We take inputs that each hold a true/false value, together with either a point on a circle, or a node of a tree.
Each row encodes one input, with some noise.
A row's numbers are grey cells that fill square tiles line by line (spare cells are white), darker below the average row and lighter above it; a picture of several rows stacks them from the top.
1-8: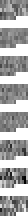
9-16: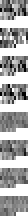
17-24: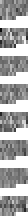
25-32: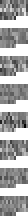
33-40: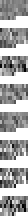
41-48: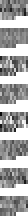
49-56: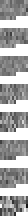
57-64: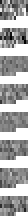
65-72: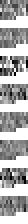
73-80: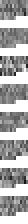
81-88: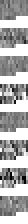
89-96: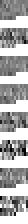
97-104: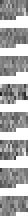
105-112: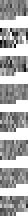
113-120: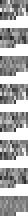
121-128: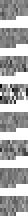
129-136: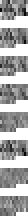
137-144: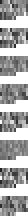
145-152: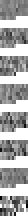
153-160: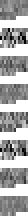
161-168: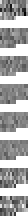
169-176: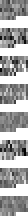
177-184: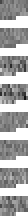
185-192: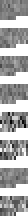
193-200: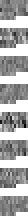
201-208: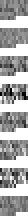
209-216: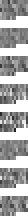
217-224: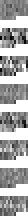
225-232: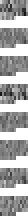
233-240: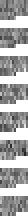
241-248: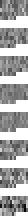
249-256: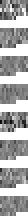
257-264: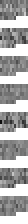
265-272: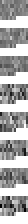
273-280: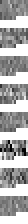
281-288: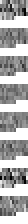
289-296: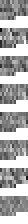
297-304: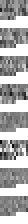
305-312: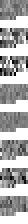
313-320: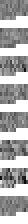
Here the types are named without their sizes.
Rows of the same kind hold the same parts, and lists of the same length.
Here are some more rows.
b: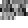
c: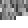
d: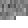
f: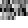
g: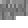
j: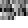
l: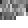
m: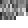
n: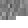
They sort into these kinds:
b, f, j, l, m
c, d, g, n

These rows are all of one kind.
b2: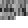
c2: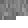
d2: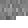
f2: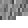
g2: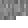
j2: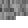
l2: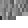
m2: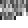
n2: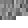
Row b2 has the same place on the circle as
f2 and l2.
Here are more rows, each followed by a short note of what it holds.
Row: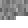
a point on a circle and a true/false value
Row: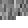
a point on a circle and a true/false value
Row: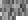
a point on a circle and a true/false value
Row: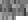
a node of a tree and a true/false value
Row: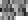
a point on a circle and a true/false value
